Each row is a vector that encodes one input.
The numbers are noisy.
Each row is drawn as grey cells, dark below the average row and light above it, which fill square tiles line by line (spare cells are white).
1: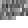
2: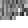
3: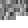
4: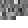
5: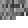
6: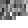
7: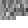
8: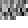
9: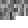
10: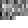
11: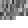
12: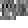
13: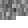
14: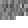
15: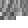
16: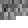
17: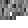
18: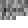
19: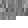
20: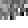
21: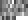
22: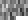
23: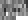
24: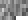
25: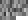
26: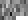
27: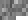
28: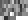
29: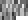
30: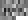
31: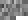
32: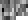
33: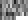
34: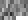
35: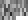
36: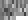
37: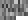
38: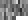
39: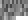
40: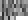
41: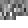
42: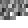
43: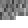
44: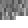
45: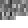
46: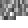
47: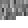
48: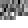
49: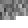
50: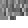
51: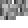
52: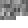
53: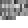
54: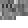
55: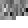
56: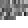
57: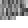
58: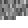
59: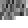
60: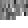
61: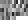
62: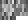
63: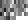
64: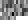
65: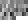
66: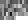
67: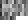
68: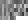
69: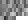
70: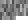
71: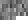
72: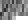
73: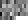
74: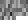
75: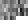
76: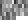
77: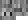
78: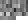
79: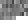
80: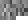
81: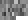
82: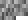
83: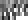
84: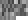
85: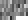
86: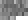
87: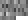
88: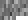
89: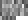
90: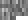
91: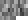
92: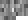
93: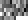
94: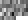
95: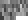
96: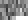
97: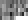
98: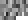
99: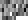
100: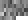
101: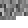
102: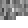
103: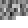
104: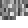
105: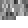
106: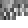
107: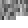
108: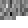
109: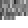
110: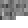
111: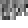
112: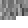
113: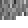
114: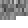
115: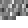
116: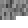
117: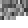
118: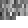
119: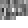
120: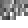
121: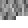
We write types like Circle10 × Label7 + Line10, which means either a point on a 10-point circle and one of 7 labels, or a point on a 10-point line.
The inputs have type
(Bool × Bool × Bool + Unit) × Line9 + Tree11.
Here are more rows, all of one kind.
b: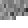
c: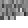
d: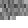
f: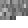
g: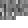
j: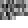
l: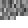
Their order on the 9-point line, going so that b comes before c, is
l, g, d, j, b, c, f.
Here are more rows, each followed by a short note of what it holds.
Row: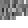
a node of an 11-node tree
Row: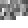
a point on a 9-point line and three true/false values
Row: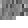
a point on a 9-point line
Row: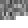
a point on a 9-point line
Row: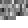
a node of an 11-node tree
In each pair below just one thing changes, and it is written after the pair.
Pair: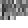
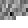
one of the three true/false values
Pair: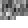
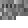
one of the three true/false values
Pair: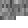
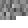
the place on the 9-point line
